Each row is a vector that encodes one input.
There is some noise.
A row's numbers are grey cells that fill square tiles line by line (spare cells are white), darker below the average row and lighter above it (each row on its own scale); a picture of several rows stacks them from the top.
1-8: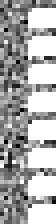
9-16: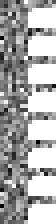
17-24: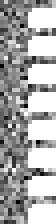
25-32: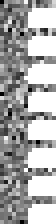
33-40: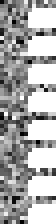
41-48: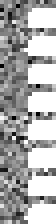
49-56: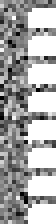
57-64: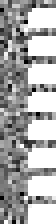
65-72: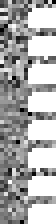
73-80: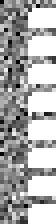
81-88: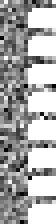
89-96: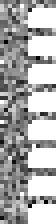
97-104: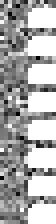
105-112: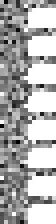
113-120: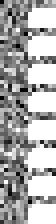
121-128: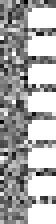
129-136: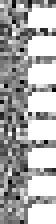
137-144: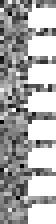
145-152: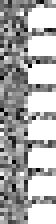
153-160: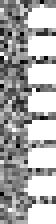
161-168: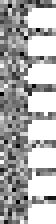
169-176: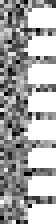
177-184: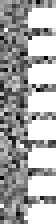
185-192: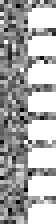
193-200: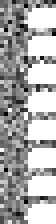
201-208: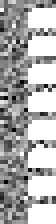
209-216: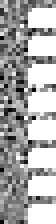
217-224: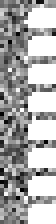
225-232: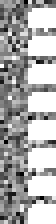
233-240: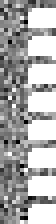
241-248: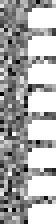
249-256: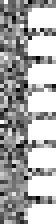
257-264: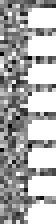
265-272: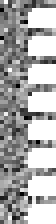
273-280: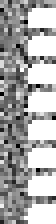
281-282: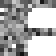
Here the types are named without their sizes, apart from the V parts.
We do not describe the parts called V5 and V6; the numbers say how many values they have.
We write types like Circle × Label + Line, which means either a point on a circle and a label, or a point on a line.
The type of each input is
(Label + Tree) × V5 + V6.
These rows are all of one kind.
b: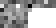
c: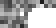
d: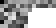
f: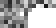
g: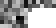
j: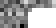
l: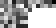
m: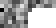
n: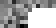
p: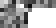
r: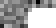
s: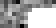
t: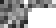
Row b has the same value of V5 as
m and p.
